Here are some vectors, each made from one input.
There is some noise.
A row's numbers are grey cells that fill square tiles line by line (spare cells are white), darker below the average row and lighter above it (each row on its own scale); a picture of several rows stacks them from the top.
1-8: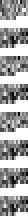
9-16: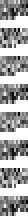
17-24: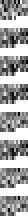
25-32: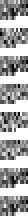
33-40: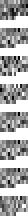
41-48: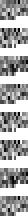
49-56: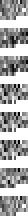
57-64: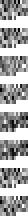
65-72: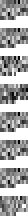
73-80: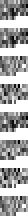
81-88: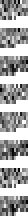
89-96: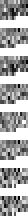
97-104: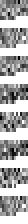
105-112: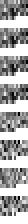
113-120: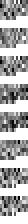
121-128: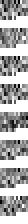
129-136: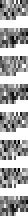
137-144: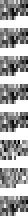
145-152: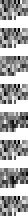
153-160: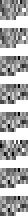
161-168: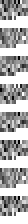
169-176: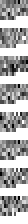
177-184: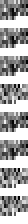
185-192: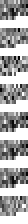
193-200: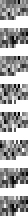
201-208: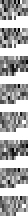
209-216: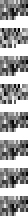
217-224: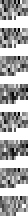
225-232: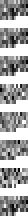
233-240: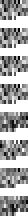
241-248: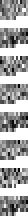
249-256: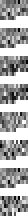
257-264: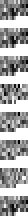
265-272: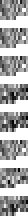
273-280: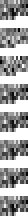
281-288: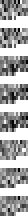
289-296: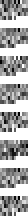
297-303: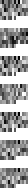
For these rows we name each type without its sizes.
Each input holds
a point on a line.
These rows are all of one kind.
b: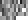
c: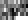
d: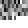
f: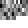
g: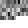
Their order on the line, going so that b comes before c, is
b, f, c, g, d.
